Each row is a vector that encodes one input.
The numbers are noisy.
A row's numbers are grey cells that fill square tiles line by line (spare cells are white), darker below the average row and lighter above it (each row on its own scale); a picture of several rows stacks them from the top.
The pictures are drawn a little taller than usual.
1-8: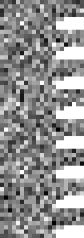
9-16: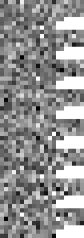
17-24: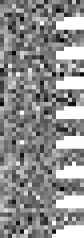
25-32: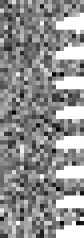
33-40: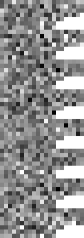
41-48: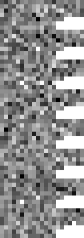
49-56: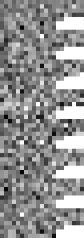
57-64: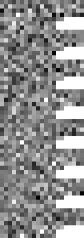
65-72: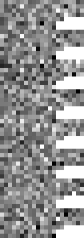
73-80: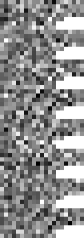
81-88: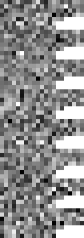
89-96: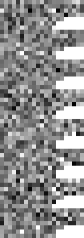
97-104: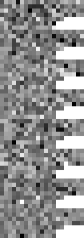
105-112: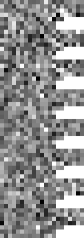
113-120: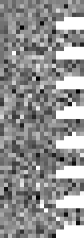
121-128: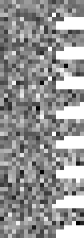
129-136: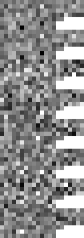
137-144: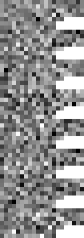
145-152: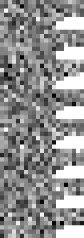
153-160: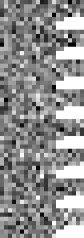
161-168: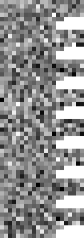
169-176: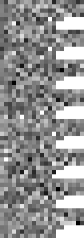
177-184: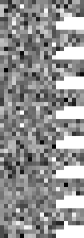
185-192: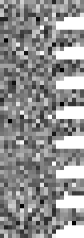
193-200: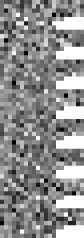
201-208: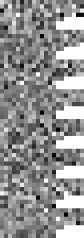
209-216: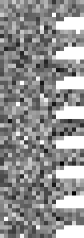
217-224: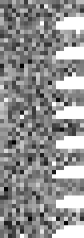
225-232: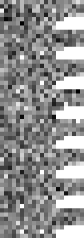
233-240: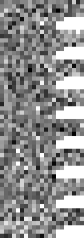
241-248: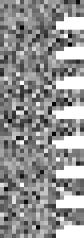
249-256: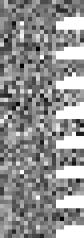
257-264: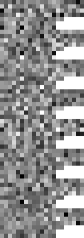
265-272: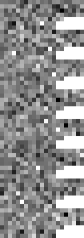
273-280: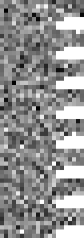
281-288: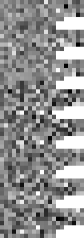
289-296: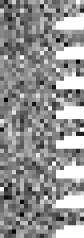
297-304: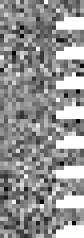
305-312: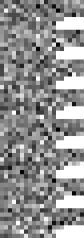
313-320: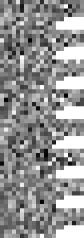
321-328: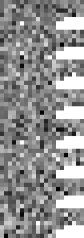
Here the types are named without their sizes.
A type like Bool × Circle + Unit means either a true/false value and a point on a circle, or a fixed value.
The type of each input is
Circle × Circle × Line.
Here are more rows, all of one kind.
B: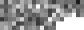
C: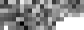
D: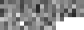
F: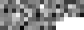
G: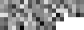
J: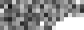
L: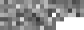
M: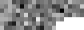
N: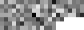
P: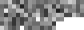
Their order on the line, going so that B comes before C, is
P, N, M, G, J, D, F, L, B, C.
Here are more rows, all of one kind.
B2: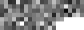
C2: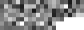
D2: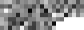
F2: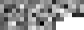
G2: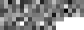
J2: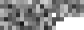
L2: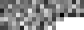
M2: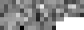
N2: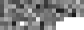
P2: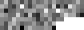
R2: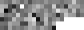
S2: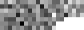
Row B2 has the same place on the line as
D2, J2 and M2.
